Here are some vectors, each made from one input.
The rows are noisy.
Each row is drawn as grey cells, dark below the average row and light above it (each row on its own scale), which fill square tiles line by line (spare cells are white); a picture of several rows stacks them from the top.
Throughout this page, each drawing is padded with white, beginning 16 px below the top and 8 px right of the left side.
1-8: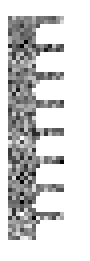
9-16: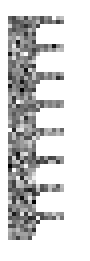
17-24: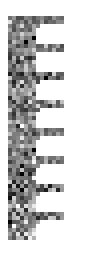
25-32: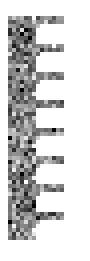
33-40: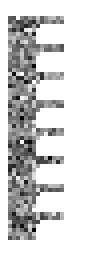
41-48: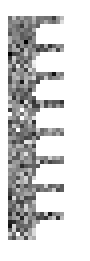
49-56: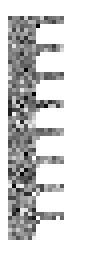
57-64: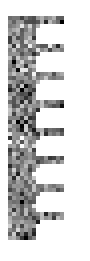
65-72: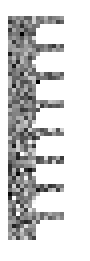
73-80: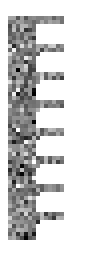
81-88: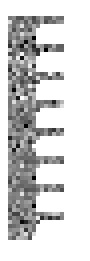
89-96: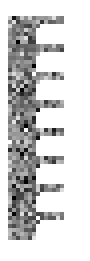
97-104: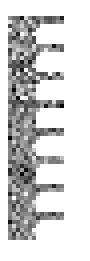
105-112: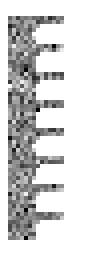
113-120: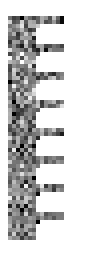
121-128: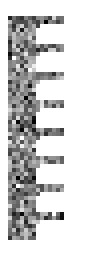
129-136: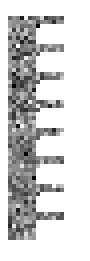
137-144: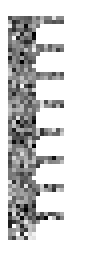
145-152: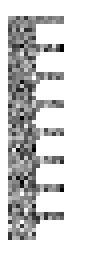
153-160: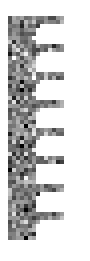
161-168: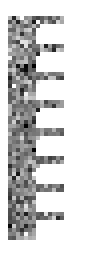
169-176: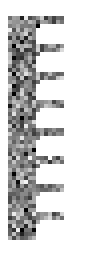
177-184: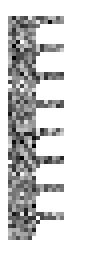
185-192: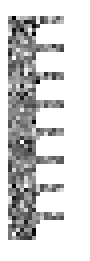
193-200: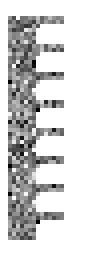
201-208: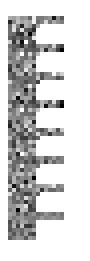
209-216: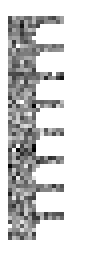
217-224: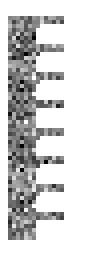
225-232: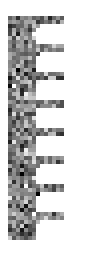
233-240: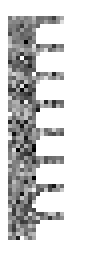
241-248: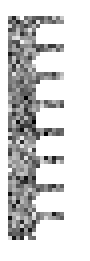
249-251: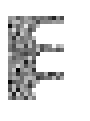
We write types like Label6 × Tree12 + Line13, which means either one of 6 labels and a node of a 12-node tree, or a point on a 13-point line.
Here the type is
Bool × Bool × Bool × Bool + Label10.
